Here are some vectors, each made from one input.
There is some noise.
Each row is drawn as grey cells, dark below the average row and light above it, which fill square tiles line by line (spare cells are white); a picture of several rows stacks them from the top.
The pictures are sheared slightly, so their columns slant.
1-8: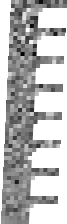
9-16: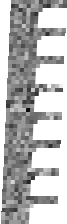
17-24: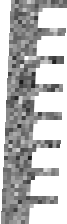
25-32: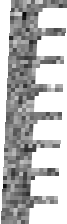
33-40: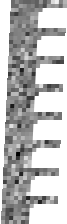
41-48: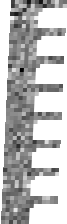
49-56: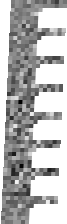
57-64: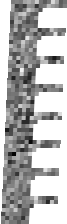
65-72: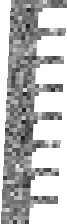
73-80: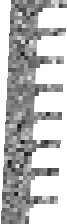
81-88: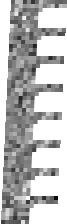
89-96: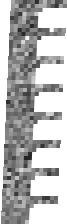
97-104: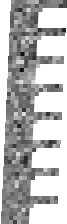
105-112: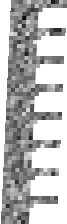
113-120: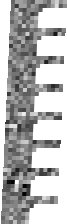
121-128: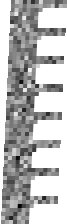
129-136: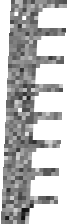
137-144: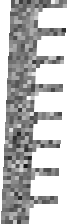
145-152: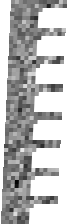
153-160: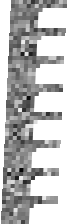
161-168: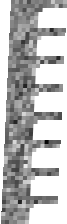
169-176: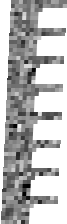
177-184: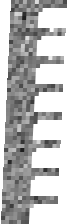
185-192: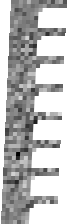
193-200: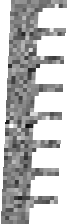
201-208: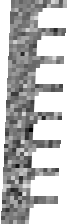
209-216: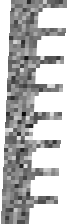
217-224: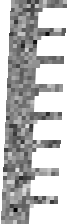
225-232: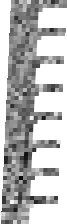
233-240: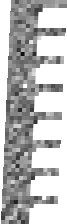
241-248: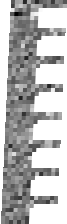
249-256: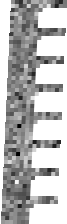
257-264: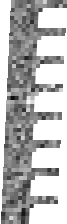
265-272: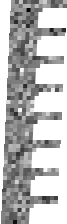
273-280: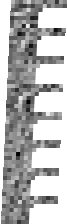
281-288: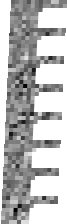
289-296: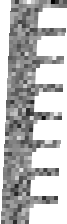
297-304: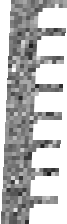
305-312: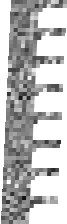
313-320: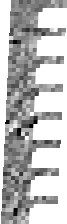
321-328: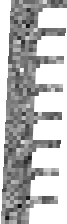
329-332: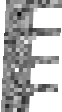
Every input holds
a list of up to three points on an 11-point line.
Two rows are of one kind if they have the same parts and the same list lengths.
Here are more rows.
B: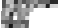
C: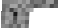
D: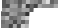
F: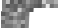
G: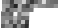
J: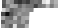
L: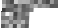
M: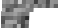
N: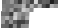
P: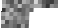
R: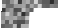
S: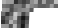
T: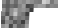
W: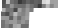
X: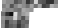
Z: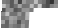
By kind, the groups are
B
C, L, M
D, F, G, J, T, W
N, P, R, S, X, Z

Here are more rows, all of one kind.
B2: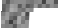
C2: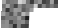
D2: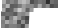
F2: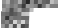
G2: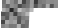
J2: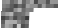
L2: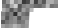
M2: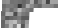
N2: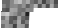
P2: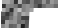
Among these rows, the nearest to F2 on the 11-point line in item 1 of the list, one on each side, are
C2 and D2.
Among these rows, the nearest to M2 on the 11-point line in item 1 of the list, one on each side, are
B2 and N2.
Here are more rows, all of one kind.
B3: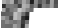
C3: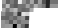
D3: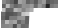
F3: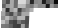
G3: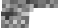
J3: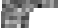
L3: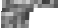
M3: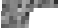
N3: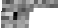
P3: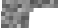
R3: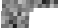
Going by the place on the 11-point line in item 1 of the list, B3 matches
L3, M3, P3 and R3.
